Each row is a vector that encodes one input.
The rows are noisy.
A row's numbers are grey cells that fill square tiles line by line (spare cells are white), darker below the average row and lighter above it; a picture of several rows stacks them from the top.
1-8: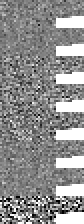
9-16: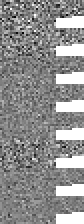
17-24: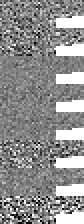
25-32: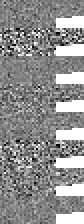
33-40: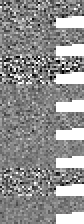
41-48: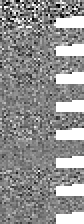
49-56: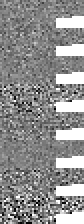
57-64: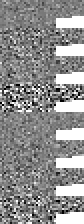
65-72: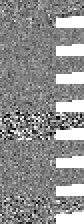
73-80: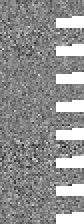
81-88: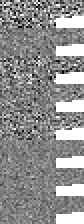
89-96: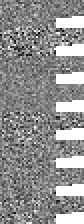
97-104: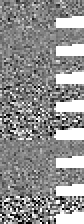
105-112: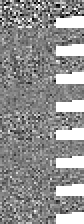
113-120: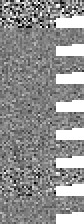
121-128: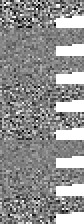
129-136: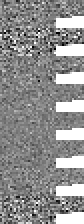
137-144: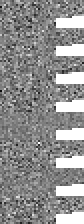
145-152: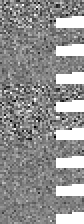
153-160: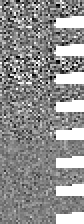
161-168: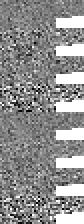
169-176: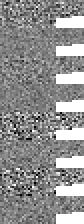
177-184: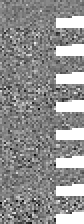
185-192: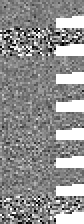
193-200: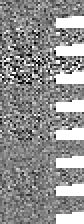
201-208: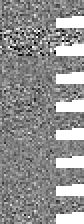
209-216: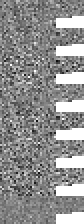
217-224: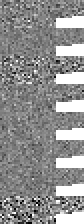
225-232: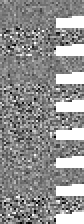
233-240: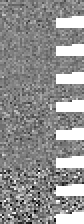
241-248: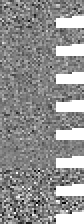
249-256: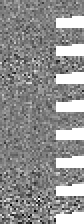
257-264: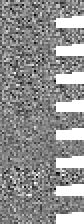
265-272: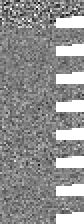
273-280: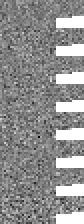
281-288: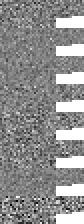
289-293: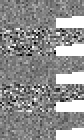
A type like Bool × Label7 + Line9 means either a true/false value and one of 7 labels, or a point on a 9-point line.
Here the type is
Bool × Bool × Bool × Bool × Line11 + Line7.
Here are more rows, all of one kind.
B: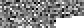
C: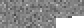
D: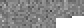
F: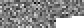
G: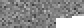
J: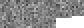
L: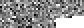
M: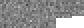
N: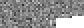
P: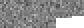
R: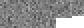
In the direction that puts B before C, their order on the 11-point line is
G, R, B, F, C, L, D, M, P, J, N.
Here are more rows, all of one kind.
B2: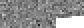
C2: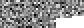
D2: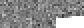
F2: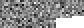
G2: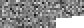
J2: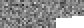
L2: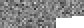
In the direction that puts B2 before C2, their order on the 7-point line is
G2, D2, B2, C2, J2, F2, L2.
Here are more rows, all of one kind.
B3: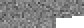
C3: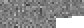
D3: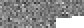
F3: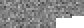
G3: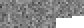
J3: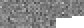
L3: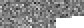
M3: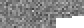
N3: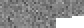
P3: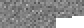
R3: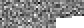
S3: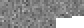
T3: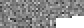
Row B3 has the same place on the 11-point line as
C3, M3 and N3.
